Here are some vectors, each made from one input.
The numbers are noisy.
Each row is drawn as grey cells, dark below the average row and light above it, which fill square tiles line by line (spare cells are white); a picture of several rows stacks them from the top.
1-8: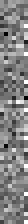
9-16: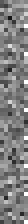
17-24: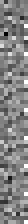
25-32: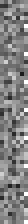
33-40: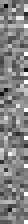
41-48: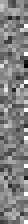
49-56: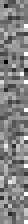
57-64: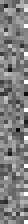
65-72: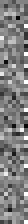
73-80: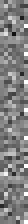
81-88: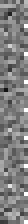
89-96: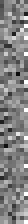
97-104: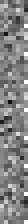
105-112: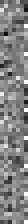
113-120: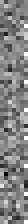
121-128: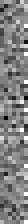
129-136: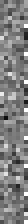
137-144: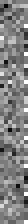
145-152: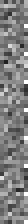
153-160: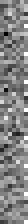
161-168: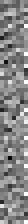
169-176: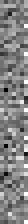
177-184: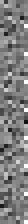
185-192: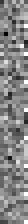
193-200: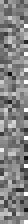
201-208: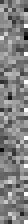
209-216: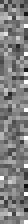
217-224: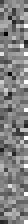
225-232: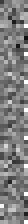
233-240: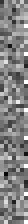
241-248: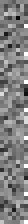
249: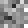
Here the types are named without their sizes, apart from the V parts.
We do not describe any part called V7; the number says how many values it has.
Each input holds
either a node of a tree, or three true/false values and a value of V7.
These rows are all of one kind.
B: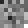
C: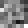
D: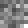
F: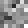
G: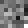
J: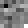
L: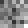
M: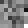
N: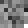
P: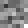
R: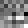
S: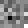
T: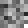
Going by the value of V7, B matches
L, M, N and S.
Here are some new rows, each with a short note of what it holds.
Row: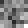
three true/false values and a value of V7
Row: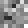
three true/false values and a value of V7
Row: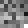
three true/false values and a value of V7
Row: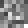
three true/false values and a value of V7
